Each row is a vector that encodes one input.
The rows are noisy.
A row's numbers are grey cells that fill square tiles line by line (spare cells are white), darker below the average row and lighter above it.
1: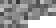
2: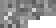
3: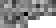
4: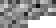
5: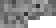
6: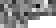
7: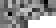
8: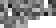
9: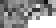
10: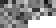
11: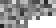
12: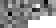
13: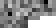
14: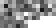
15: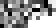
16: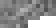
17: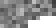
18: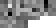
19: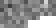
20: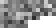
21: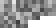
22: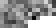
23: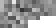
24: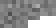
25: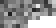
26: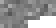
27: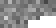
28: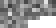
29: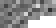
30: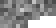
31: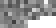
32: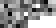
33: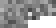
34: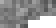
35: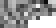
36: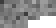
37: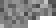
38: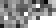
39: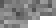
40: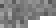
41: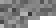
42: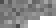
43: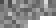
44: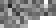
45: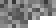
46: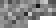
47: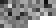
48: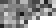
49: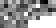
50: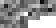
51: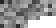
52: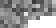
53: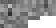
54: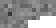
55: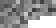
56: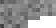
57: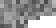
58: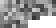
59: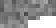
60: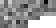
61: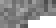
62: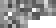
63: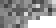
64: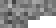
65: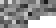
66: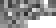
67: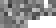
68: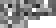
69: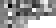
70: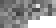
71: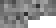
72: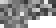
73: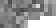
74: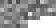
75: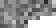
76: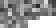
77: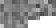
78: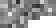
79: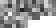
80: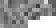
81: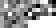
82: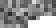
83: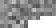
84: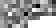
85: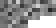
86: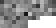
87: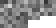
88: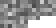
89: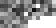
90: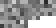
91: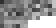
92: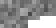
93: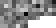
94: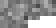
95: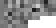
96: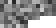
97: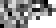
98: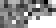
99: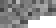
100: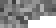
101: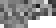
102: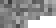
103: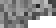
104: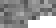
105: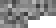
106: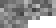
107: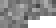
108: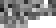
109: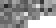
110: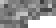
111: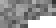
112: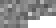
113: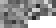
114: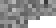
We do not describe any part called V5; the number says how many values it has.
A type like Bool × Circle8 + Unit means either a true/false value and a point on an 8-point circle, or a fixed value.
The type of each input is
Circle6 + (Circle8 + Unit) × V5.
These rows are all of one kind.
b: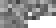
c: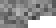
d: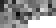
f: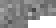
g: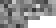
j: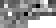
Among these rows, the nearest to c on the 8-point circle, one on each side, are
d and g.
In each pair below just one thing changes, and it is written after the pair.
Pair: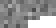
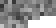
the place on the 8-point circle
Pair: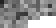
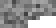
the value of V5
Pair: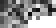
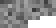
the place on the 8-point circle
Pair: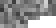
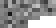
the place on the 8-point circle
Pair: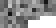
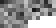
the value of V5
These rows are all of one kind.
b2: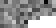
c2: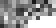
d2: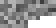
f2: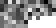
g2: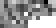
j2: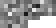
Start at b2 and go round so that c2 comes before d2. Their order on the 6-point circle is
b2, c2, f2, d2, g2, j2.
